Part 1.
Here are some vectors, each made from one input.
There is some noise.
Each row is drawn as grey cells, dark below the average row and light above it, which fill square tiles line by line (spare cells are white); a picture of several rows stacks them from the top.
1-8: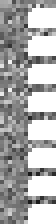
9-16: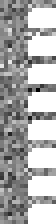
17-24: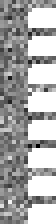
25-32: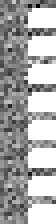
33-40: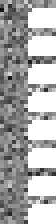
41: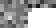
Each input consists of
a point on a 5-point circle and a true/false value.
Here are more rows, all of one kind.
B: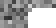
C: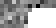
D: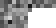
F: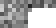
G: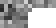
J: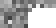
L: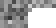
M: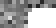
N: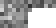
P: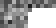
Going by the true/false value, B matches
G, J and L.
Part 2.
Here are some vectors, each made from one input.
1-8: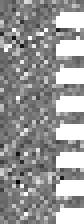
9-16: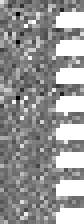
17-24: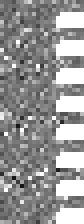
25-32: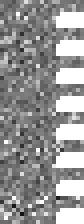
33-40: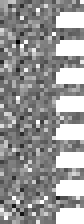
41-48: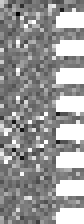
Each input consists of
either a fixed value, or a point on a 4-point line and a point on a 5-point line, or three true/false values.
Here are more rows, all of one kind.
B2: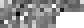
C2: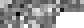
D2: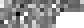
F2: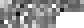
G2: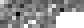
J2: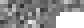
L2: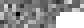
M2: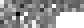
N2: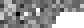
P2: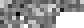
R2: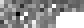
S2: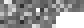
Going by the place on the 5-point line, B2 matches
D2, F2, M2 and R2.
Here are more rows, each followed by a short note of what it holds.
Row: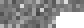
three true/false values
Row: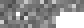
three true/false values
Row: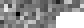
a point on a 4-point line and a point on a 5-point line
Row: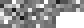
a fixed value
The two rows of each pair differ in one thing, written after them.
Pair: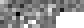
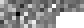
the place on the 5-point line
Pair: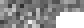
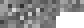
the place on the 4-point line
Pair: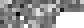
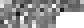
the place on the 5-point line
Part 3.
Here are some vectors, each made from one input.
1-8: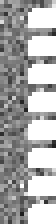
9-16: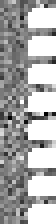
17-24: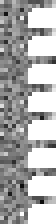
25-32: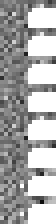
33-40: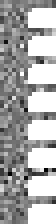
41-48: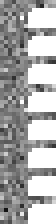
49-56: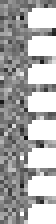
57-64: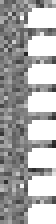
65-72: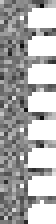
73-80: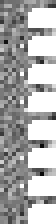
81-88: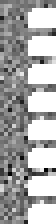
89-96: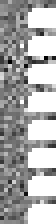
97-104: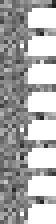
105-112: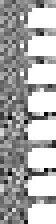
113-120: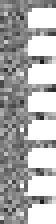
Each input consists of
a list of up to two points on an 8-point line.
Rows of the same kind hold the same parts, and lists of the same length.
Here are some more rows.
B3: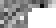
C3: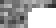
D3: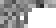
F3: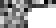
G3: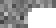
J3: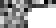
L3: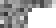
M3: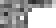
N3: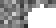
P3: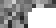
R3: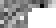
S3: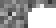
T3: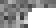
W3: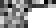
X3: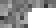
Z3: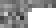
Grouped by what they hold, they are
B3, D3, L3, M3, R3
C3, G3, N3, P3, S3, T3, X3, Z3
F3, J3, W3

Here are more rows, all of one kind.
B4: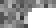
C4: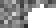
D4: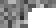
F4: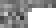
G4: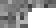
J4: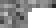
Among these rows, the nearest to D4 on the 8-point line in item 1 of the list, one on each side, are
C4 and G4.
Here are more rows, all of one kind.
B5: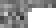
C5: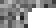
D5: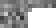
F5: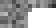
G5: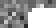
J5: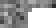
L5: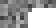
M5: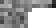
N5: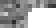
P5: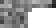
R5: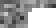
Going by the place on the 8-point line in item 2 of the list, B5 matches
D5, G5, J5 and R5.
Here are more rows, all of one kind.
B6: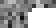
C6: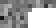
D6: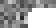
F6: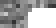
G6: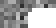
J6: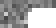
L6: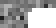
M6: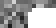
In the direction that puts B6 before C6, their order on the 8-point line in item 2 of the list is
B6, M6, L6, C6, F6, J6, D6, G6.
